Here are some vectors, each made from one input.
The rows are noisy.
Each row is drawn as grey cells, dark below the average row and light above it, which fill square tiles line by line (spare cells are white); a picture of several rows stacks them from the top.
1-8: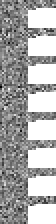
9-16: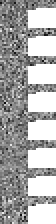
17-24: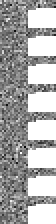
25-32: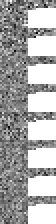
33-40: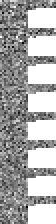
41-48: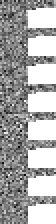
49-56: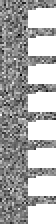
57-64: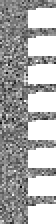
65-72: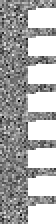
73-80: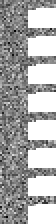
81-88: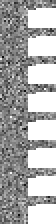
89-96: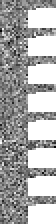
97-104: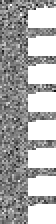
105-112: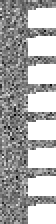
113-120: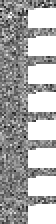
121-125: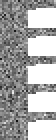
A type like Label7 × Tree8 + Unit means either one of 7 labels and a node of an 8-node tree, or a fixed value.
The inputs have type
Line16.
